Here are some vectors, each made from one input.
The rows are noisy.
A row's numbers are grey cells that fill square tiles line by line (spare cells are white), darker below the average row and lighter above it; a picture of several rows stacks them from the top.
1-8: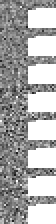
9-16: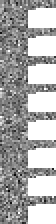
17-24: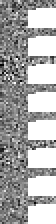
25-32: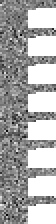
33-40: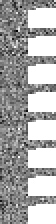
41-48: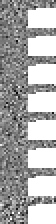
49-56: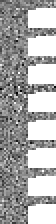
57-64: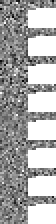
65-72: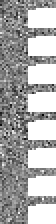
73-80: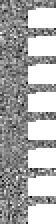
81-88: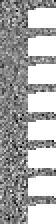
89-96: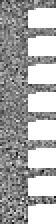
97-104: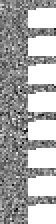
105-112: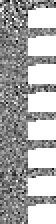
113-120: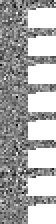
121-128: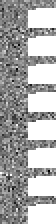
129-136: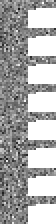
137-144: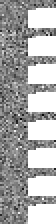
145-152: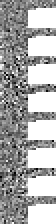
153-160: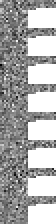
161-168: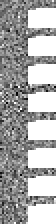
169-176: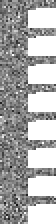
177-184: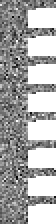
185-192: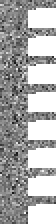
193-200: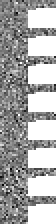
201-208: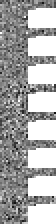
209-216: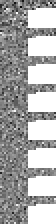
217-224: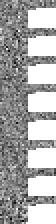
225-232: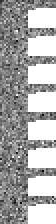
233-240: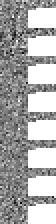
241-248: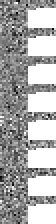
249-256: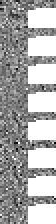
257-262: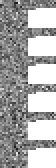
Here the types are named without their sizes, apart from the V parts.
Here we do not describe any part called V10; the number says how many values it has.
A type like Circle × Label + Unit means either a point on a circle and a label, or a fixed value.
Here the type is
(Bool × Bool × Bool × Bool + Unit) × Tree × (Tree + V10).
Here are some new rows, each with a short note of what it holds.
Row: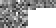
a node of a tree and a value of V10
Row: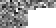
a node of each of two trees and four true/false values
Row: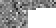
a node of each of two trees
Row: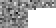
a node of a tree, four true/false values and a value of V10
